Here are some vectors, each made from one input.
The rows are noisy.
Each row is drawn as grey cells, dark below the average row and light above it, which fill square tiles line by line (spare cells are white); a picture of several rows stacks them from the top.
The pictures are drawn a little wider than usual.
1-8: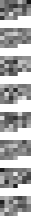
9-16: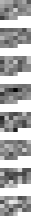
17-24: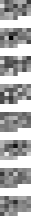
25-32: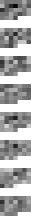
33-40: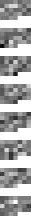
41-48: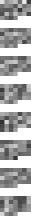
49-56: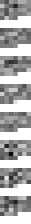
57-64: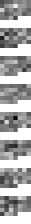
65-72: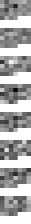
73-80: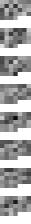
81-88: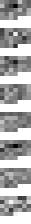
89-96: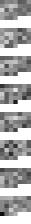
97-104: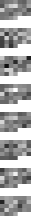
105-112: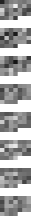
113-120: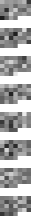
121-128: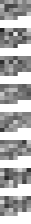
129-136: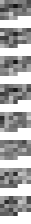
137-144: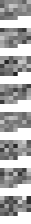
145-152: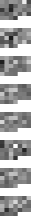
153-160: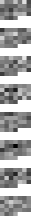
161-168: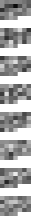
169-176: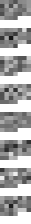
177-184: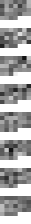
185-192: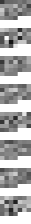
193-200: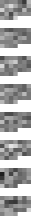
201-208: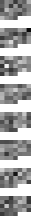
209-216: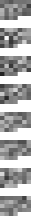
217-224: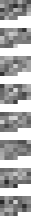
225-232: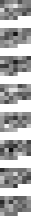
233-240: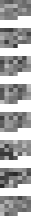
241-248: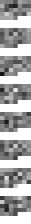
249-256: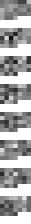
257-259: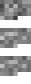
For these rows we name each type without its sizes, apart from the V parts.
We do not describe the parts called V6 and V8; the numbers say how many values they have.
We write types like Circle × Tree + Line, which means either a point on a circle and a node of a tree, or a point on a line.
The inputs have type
Bool × Bool × Bool × Bool + Tree × V6 + V8.
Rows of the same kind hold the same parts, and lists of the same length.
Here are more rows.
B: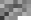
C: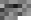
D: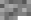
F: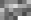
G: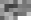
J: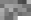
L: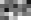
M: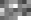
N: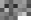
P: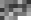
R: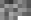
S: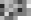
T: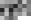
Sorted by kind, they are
B, C, G, L, P
D, F, J, M, R, S
N, T

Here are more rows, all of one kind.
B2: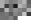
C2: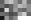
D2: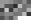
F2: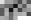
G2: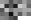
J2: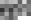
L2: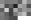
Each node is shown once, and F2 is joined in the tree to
J2 and L2.
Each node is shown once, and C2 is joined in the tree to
D2.
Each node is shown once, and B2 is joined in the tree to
G2 and L2.
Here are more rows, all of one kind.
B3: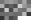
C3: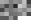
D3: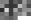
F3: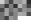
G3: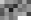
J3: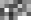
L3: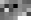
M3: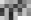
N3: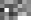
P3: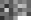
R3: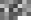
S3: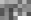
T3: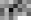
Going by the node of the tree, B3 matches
D3, P3 and R3.
